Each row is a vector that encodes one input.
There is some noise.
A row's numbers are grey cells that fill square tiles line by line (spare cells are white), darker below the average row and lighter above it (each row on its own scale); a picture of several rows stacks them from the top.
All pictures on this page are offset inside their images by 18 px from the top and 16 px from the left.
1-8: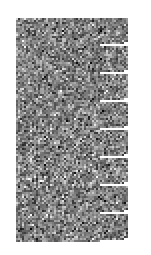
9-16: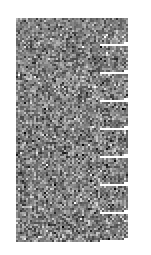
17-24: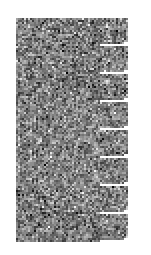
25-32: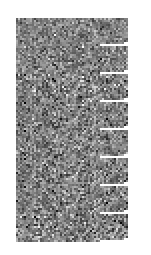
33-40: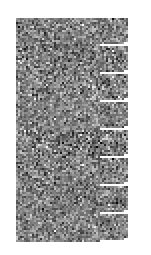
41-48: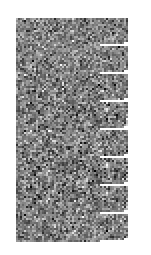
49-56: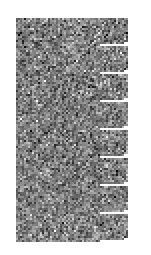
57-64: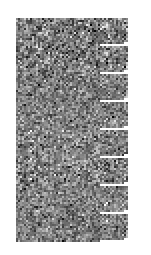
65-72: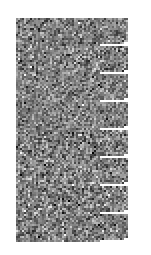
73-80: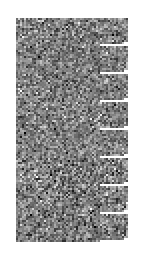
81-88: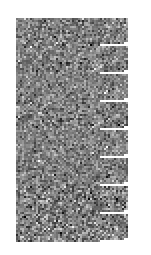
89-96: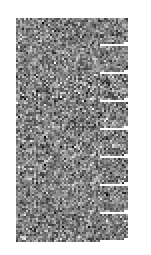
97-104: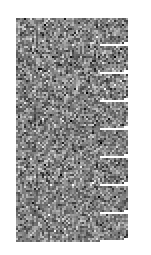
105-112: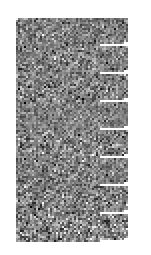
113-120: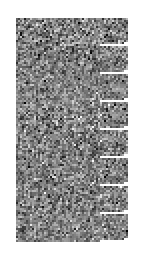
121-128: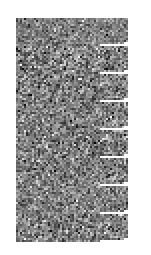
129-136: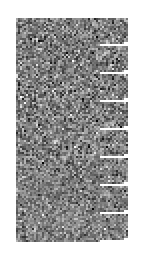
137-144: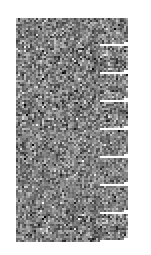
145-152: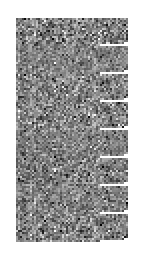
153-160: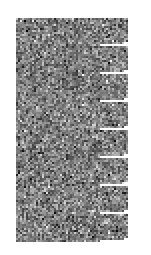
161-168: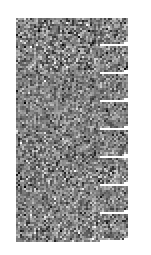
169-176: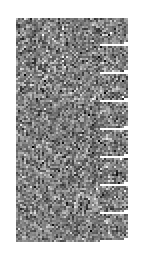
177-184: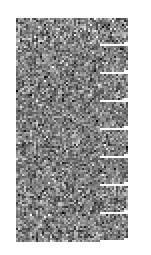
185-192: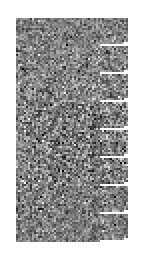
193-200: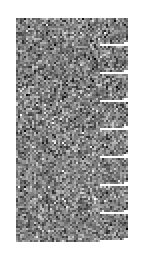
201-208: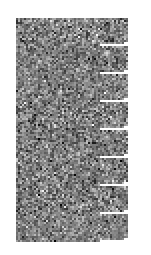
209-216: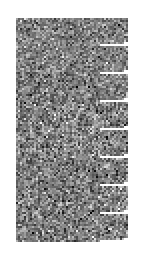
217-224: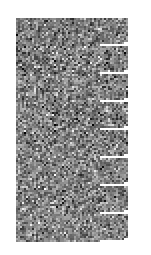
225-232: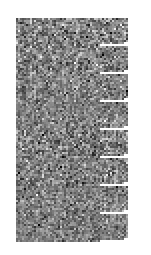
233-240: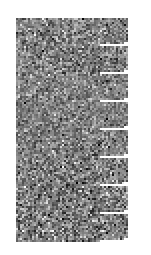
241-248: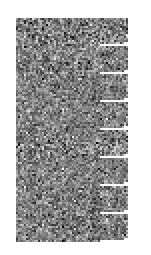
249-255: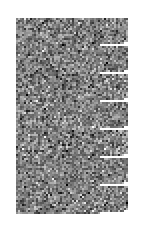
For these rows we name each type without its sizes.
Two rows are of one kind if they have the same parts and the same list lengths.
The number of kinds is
4.
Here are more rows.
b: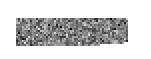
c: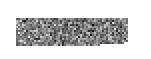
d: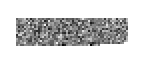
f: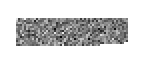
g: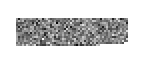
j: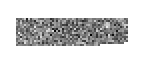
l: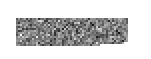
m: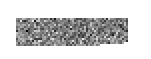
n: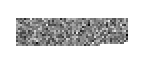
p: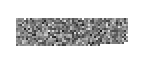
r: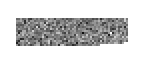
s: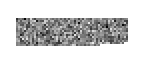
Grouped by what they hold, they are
b, f, m, r
c, d, j, l, p
g
n, s

